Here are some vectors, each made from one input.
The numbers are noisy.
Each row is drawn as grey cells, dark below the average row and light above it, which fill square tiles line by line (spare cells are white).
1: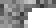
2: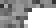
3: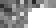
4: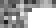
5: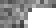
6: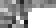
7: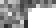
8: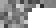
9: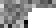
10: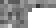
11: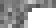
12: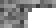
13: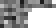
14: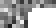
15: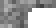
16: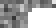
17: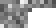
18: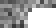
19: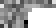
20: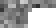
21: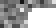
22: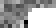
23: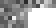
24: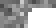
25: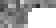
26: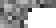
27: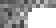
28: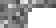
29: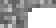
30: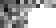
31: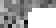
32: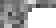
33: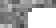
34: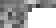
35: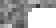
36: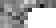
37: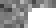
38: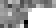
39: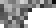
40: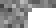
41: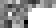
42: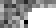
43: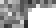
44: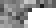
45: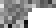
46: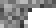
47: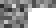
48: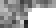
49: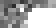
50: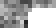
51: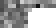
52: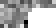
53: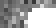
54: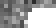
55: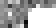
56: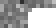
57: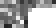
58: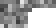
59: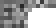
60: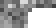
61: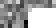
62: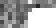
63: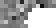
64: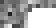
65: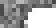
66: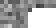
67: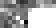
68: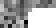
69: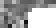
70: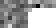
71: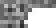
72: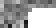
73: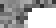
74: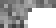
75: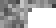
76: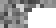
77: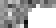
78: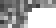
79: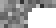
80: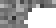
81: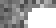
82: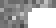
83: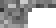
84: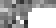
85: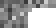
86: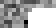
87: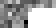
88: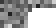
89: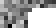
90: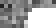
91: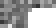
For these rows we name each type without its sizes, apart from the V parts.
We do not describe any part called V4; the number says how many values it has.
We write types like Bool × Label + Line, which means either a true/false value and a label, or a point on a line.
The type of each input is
Circle + List(Line) × V4.
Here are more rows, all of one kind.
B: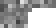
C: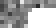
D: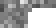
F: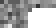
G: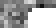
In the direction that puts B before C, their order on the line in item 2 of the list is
F, G, B, D, C.
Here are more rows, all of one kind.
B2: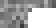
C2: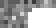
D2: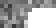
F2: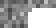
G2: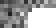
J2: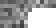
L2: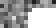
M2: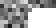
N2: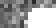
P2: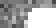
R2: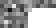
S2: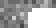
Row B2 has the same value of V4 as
C2, F2, L2 and S2.
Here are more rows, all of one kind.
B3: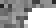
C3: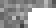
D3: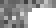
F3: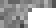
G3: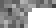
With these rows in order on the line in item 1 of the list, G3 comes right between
B3 and D3.
